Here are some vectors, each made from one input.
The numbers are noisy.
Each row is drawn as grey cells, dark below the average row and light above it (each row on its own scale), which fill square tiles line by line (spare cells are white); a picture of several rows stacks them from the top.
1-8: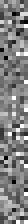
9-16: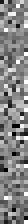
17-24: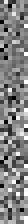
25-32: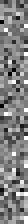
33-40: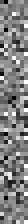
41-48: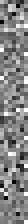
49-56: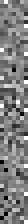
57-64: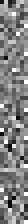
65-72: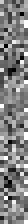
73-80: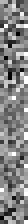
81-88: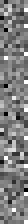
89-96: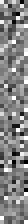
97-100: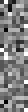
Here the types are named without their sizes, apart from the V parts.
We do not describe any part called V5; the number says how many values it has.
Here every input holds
a value of V5, together with either a label, or four true/false values.
